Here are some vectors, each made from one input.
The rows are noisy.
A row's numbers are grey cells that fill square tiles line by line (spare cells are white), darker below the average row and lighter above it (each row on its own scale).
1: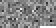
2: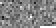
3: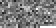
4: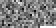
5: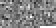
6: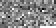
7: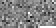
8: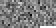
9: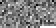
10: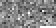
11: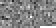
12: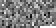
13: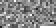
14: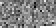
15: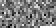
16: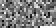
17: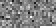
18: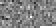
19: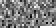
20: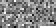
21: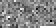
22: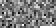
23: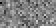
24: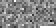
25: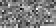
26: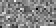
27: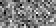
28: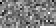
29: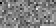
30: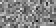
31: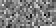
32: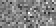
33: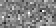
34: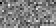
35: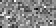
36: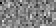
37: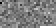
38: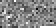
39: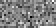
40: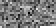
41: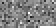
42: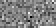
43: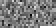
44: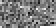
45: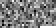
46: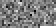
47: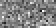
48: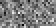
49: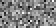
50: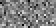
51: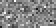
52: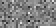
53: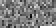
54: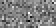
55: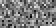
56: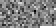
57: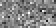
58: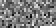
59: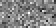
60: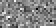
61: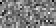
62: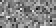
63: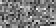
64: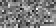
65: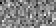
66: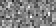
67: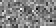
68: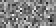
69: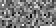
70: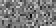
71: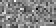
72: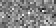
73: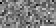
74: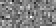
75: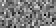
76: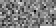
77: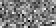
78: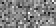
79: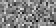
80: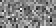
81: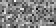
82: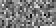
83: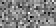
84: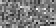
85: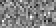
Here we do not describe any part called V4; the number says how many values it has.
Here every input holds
a value of V4, together with either a point on a 5-point line, or a point on a 6-point line.
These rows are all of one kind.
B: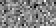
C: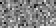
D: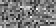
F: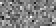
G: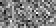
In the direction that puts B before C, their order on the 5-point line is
B, C, G, D, F.
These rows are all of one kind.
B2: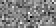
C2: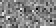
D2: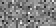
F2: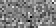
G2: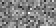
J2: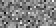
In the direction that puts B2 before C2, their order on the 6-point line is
F2, B2, C2, D2, G2, J2.
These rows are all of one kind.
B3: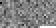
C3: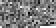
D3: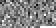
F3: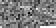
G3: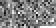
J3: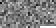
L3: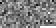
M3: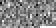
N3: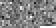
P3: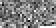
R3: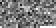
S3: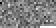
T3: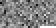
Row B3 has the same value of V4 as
G3, P3 and T3.
